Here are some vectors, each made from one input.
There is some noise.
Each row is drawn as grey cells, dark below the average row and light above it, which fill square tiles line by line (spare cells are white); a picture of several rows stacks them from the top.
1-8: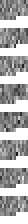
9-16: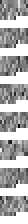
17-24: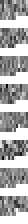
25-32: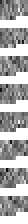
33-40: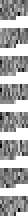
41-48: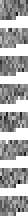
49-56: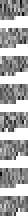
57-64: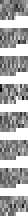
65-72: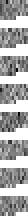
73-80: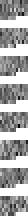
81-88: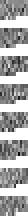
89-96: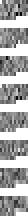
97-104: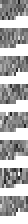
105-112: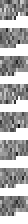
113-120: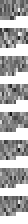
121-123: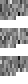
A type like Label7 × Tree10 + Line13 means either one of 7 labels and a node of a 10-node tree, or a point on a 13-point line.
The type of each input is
Bool × Bool × Bool + List2(Line5).
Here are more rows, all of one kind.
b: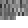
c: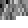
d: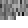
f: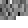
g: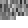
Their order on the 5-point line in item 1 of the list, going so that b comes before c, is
g, f, d, b, c.
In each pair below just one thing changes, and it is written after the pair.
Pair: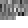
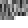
the place on the 5-point line in item 2 of the list
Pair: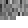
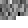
the place on the 5-point line in item 1 of the list
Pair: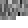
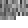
the place on the 5-point line in item 2 of the list
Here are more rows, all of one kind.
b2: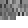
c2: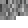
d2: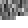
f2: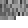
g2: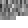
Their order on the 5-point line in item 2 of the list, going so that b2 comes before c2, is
d2, b2, f2, c2, g2.
